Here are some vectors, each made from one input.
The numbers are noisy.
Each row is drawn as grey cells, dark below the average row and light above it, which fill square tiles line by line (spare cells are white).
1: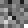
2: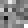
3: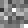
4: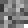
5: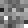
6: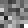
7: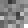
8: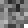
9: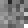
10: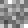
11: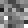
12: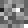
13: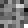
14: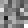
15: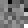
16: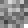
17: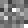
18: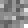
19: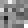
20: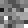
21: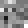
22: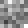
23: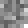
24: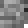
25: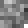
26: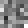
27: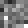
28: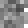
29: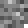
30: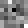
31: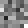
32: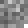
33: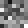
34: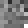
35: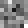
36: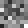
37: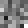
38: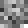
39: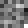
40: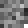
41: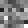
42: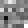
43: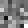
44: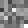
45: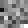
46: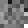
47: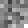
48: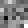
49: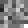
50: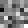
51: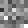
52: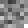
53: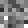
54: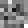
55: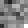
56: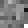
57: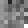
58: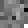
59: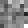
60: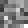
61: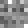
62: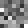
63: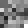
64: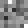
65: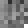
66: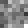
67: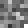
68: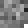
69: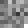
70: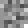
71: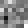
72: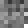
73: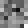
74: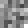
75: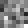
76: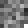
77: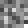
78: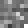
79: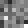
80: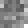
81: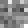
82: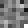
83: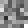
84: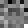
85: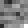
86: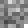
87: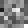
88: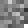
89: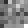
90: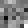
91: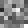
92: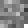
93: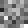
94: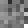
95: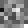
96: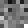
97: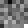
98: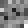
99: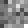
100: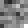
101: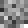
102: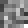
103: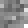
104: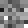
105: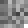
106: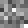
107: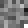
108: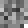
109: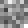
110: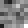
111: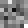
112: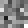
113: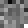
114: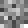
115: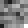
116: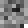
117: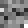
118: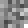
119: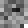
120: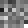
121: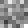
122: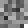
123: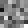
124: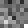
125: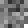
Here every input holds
three true/false values, together with either a point on a 7-point line, or a point on a 10-point line.
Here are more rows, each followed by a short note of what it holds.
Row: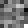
a point on a 7-point line and three true/false values
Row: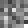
a point on a 7-point line and three true/false values
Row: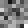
a point on a 7-point line and three true/false values
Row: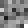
a point on a 7-point line and three true/false values
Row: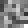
a point on a 7-point line and three true/false values
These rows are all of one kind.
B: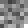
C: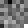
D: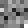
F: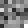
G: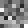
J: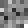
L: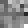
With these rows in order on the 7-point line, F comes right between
C and D.
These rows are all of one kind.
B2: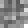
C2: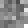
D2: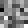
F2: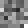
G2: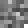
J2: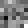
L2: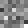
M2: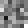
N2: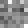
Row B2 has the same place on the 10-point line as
C2, G2 and N2.
